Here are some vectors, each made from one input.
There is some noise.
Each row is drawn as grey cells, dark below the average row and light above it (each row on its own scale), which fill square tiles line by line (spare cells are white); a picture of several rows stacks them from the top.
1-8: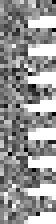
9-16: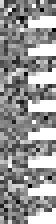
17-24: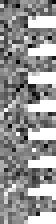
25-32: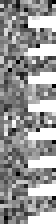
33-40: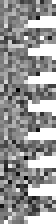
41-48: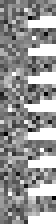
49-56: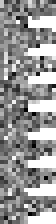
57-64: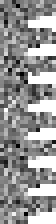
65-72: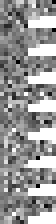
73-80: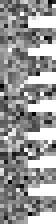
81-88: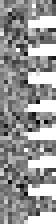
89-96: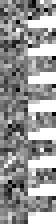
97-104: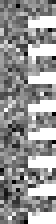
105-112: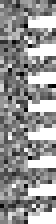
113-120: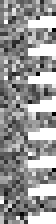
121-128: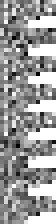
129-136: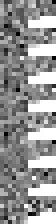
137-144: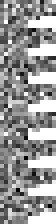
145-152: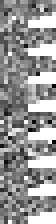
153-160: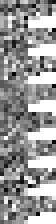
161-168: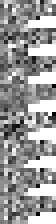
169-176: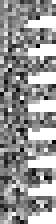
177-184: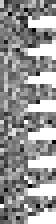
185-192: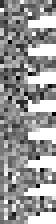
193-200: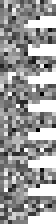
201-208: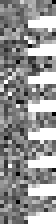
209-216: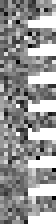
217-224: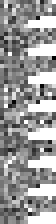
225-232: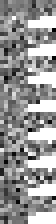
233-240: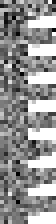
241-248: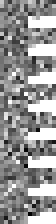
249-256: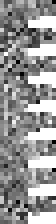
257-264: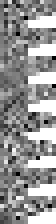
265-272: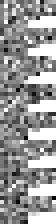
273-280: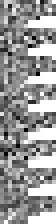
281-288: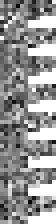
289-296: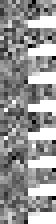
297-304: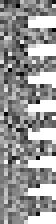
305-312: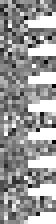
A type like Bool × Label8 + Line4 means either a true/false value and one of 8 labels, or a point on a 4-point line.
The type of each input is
List3(Line5).
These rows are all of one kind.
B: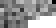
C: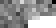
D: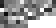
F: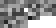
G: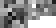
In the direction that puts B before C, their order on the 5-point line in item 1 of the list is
F, D, B, C, G.
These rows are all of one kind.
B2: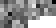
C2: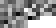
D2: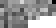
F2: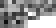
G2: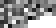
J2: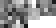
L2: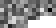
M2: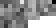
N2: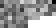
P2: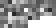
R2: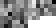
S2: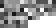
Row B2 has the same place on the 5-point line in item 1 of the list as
J2 and R2.
